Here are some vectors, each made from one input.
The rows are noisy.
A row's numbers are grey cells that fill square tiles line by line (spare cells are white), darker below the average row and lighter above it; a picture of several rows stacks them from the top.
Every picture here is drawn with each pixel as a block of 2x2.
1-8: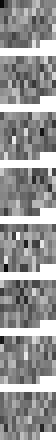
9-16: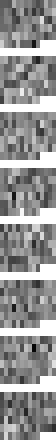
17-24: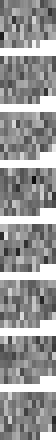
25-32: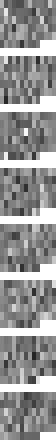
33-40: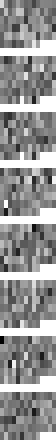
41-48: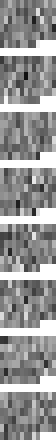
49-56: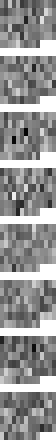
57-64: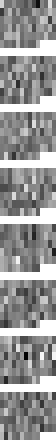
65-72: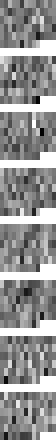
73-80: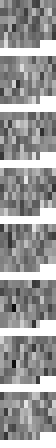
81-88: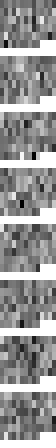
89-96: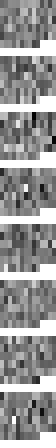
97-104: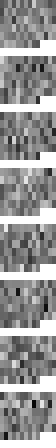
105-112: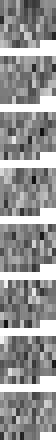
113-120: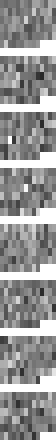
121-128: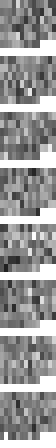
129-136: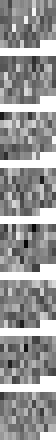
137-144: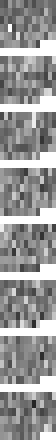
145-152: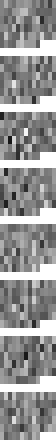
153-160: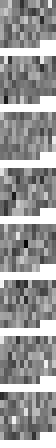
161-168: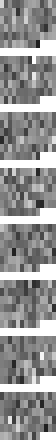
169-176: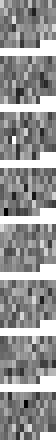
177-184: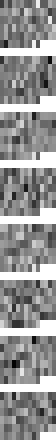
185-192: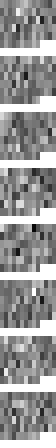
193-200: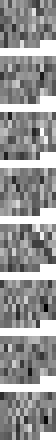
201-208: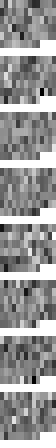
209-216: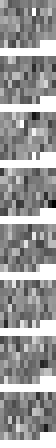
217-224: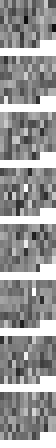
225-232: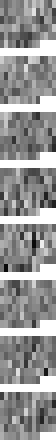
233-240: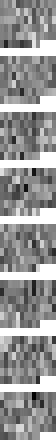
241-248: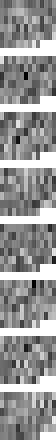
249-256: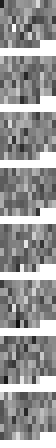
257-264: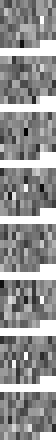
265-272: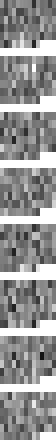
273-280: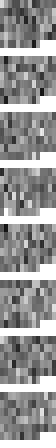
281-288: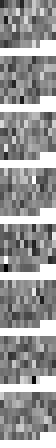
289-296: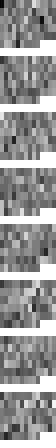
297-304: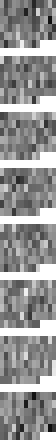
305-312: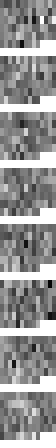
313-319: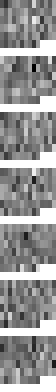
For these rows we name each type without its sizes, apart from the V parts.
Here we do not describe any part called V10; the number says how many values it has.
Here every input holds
a true/false value and two values of V10, together with either a label, or a node of a tree.
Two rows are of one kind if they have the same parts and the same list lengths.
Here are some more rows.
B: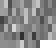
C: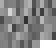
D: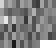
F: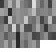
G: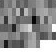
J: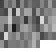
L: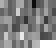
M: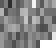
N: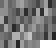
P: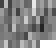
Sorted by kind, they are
B, F, M, P
C, D, G, J, L, N

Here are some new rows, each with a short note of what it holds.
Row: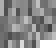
a node of a tree, a true/false value and two values of V10
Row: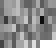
a node of a tree, a true/false value and two values of V10
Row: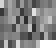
a label, a true/false value and two values of V10
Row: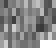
a node of a tree, a true/false value and two values of V10
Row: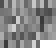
a node of a tree, a true/false value and two values of V10
